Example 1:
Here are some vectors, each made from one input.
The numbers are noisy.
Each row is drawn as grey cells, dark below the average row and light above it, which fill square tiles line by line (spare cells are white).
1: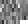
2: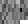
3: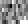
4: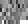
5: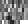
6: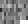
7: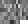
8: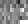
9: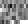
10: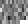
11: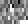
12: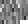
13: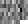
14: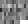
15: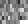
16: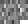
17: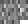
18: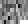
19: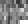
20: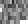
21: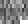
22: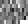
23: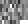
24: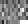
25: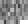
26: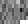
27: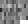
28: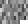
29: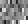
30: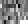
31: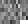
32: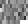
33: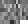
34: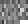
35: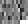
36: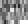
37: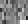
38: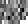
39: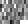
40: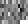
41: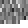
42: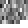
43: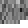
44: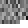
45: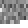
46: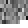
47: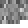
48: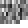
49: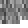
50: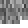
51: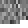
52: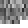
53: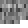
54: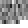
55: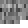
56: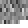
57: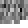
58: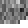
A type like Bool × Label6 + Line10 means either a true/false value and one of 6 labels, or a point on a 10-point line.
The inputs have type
Circle6 × (Tree8 + Unit).
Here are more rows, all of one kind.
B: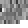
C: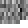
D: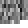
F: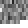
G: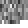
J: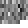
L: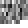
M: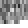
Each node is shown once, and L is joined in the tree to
B.
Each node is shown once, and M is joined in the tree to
G.
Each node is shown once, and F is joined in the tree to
D.
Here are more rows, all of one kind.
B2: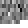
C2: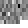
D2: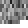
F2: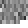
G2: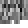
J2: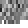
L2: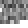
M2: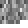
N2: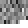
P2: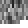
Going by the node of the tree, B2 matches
C2, D2 and J2.
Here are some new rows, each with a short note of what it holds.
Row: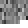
a point on a 6-point circle
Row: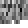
a point on a 6-point circle and a node of an 8-node tree
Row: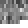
a point on a 6-point circle and a node of an 8-node tree
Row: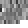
a point on a 6-point circle and a node of an 8-node tree
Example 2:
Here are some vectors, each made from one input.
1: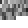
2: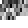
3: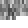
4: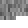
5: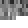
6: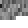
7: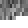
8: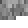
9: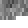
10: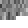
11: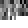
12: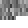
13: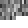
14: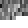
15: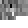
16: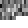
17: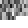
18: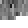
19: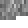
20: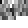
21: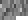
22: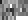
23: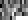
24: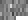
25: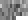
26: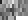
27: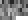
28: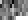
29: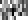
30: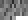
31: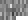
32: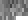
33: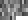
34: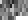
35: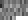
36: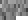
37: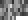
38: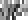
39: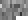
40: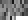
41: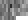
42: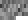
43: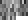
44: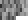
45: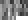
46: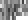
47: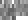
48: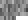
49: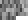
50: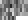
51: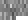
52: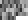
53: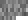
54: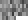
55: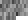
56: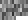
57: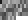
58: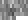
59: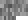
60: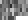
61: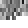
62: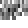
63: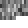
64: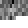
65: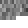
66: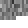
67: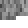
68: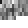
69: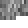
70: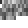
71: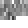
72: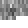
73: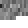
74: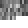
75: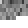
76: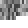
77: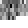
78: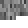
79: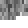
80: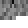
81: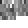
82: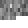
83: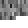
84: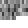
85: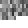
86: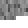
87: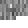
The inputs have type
(Bool × Bool × Bool × Bool + Unit) × Line6.
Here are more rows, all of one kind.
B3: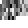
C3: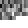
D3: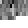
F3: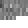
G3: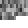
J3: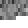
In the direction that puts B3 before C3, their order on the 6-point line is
F3, B3, C3, D3, G3, J3.
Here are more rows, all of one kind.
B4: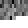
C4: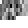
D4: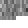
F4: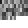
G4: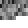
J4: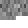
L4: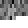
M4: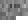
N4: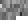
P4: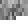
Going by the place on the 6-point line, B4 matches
F4 and M4.
